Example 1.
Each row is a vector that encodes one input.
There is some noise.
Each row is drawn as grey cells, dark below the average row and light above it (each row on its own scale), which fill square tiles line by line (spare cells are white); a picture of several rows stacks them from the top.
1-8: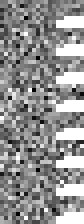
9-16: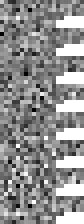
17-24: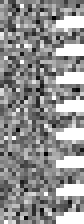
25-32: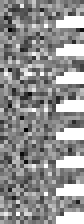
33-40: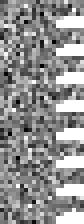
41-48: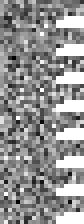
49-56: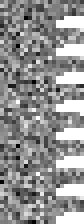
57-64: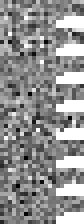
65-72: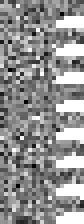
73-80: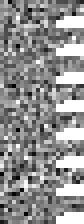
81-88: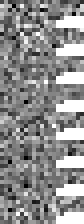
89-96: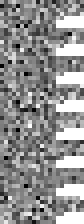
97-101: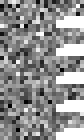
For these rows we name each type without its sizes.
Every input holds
a point on a line, together with either a fixed value, or four true/false values.
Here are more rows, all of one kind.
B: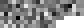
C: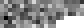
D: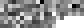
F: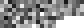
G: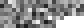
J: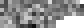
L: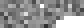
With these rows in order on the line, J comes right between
G and L.
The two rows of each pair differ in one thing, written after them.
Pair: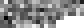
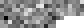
the place on the line
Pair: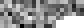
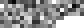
the place on the line
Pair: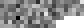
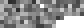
the place on the line
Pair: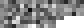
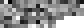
one of the four true/false values
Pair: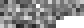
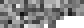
the place on the line
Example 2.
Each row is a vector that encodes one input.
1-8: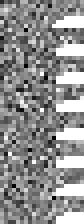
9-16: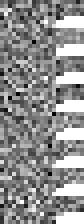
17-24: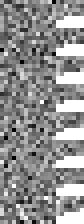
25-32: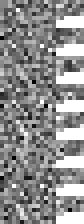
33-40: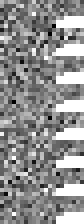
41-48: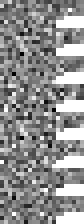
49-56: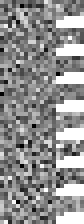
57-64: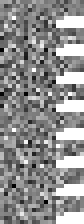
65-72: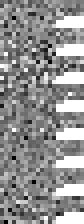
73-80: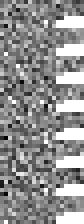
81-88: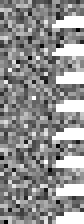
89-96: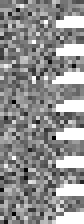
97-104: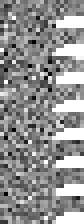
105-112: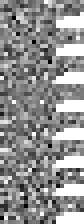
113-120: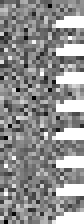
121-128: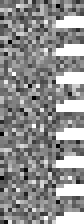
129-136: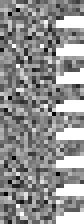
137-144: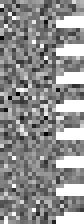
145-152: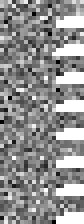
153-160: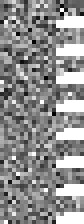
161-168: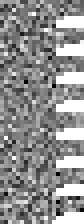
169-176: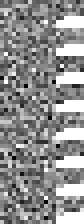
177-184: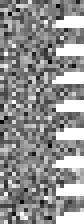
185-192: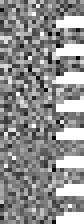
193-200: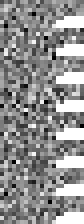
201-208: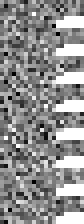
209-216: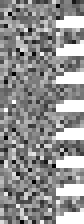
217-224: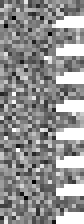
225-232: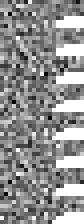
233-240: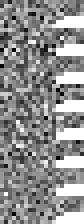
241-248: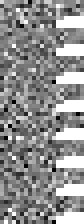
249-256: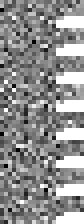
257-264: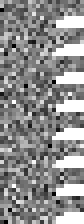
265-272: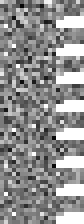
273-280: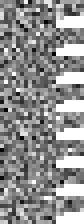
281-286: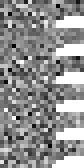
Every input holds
a list of up to two points on an 8-point line.
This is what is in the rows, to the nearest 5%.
All of them are lists of up to two points on an 8-point line: about 5% are empty, 40% hold one and 60% two.
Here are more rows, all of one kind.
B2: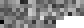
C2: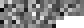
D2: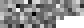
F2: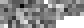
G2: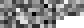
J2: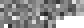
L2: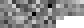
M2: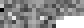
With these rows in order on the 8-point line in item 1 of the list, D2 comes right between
G2 and L2.
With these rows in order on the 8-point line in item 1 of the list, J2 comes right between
L2 and M2.
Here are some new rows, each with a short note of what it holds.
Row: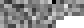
the empty list
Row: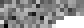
a list of one item
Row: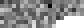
a list of one item
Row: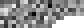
a list of one item
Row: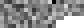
the empty list
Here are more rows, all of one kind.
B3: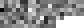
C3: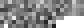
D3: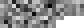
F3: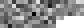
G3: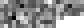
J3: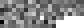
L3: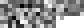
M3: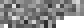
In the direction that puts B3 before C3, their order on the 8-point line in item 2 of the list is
F3, D3, J3, B3, G3, C3, M3, L3.
